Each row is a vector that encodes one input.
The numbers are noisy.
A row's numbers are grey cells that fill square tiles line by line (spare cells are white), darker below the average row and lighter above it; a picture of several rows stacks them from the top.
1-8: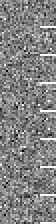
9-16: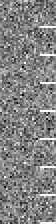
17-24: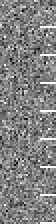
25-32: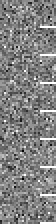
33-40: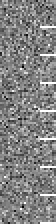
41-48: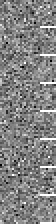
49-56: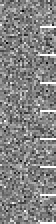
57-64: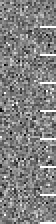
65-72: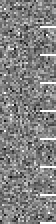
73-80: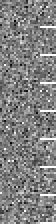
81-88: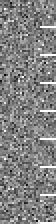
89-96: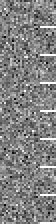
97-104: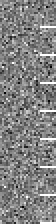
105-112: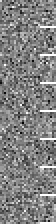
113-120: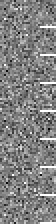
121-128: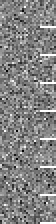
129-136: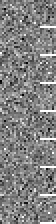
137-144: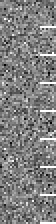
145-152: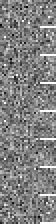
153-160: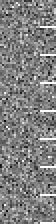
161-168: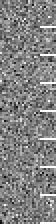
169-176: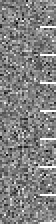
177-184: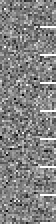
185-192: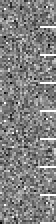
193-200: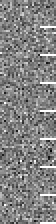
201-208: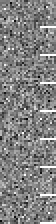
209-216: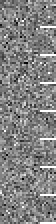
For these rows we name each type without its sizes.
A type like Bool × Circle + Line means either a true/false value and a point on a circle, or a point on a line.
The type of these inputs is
Bool × Circle × (Tree + Unit).
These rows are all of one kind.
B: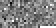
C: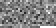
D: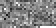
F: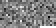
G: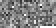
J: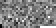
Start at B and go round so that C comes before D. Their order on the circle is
B, J, C, F, G, D.
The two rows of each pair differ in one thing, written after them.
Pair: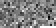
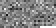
the place on the circle
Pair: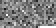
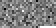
the node of the tree
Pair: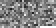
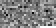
the true/false value
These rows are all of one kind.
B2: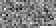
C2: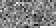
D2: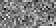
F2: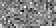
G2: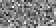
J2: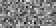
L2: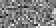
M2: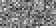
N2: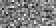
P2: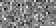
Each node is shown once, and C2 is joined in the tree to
J2.
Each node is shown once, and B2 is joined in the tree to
D2 and P2.
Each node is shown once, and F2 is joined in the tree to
J2.
